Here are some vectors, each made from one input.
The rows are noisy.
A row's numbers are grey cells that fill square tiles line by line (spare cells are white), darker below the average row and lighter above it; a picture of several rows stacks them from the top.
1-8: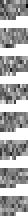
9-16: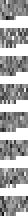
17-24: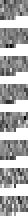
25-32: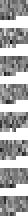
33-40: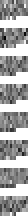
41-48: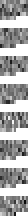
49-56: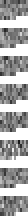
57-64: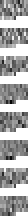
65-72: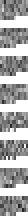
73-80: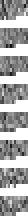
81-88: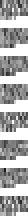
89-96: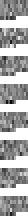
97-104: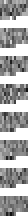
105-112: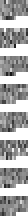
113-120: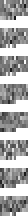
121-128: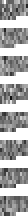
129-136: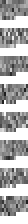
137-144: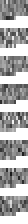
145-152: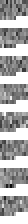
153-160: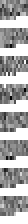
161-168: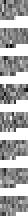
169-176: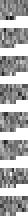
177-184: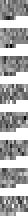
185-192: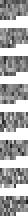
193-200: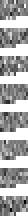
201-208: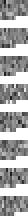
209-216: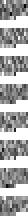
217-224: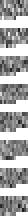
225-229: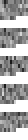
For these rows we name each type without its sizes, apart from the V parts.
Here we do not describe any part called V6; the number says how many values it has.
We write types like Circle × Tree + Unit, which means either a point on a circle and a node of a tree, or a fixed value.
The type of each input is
(Bool × Bool × Bool × Bool + Unit) × V6 + (Label + Line) × Tree.
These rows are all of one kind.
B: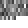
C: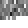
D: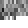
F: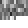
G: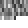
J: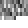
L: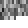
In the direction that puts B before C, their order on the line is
G, L, F, J, B, C, D.
